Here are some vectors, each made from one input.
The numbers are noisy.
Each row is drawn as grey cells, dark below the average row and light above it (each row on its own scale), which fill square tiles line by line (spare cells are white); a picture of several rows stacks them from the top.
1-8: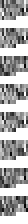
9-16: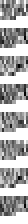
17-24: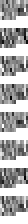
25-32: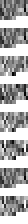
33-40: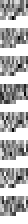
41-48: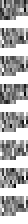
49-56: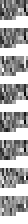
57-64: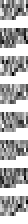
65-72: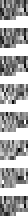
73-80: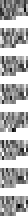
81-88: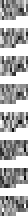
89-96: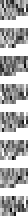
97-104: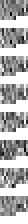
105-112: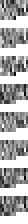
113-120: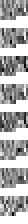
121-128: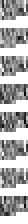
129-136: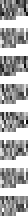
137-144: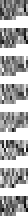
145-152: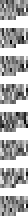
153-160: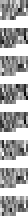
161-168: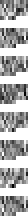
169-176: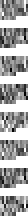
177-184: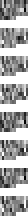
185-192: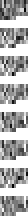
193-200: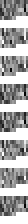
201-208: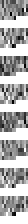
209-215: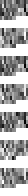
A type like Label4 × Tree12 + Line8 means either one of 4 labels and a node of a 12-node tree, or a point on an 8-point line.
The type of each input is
Line5 + Line9 × Line9 × Line9.
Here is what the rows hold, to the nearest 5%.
About 30% of them hold a point on a 5-point line. The rest hold a point on each of three 9-point lines.
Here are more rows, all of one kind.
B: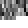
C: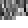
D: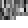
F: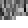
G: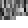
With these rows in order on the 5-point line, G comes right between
D and F.
